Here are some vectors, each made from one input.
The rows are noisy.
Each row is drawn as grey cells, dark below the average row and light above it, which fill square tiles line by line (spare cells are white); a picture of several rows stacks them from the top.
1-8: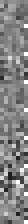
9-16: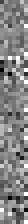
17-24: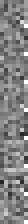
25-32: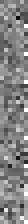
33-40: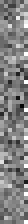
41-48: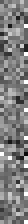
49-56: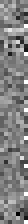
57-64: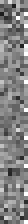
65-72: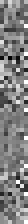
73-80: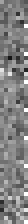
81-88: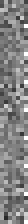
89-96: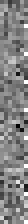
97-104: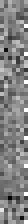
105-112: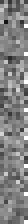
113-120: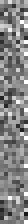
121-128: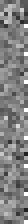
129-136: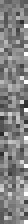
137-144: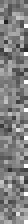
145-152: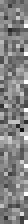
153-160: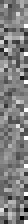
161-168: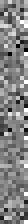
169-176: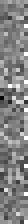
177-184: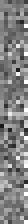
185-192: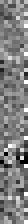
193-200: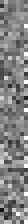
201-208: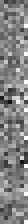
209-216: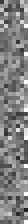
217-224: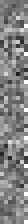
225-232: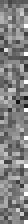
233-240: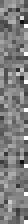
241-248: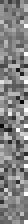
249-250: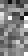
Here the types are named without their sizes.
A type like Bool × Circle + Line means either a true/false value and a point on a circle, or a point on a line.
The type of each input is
Circle + Line.
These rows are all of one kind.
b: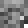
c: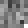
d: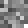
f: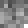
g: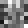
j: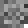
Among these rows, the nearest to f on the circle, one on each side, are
g and j.
